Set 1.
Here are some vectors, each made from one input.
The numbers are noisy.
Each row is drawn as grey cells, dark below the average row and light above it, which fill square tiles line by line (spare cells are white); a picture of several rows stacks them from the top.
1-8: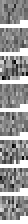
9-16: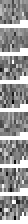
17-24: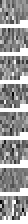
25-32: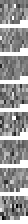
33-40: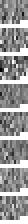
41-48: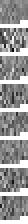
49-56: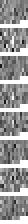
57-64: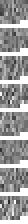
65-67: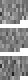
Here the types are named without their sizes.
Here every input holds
a label and three true/false values.
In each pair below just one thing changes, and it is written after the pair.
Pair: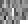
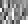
one of the three true/false values
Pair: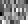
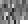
the label
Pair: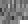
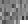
one of the three true/false values
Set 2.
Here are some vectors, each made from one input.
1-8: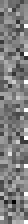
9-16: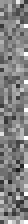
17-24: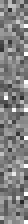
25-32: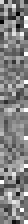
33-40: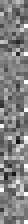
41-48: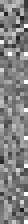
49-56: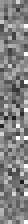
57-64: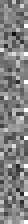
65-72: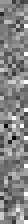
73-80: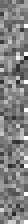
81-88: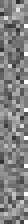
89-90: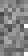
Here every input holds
either a point on a 7-point line, or a point on an 11-point line.
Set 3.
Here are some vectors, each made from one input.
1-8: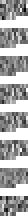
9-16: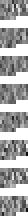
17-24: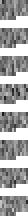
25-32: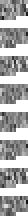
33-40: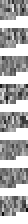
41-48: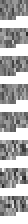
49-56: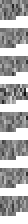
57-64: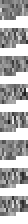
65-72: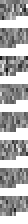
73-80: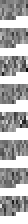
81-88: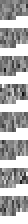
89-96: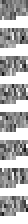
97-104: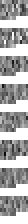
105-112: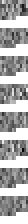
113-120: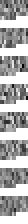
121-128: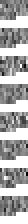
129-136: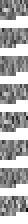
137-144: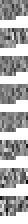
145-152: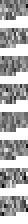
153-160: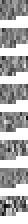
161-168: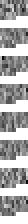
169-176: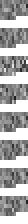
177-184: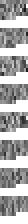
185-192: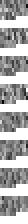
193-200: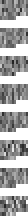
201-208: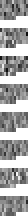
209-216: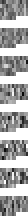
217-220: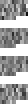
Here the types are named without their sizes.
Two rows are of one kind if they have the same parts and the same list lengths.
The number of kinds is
3.
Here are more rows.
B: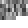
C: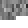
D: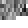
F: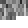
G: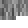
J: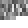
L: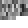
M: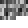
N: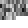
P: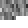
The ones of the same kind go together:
B, D, J, L, N
C, F, G, P
M

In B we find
a node of a tree.
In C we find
four true/false values.
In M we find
a fixed value.
